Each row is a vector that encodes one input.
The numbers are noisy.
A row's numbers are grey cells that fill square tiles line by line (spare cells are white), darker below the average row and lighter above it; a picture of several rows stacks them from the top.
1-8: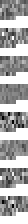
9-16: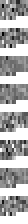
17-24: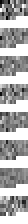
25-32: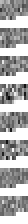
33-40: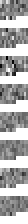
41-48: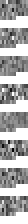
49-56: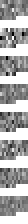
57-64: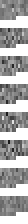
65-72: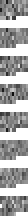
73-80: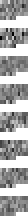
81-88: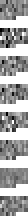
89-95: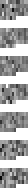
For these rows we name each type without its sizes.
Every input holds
a point on a line and a node of a tree, together with either a fixed value, or four true/false values.
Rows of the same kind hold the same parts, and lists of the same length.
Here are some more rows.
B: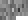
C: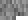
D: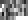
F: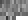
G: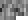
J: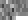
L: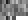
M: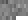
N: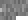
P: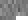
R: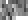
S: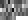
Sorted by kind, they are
B, C, D, F, G, L, M, N, P, R, S
J

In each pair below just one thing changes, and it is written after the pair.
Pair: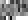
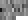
the node of the tree
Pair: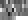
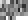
the place on the line
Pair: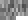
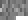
one of the four true/false values
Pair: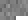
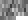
the place on the line
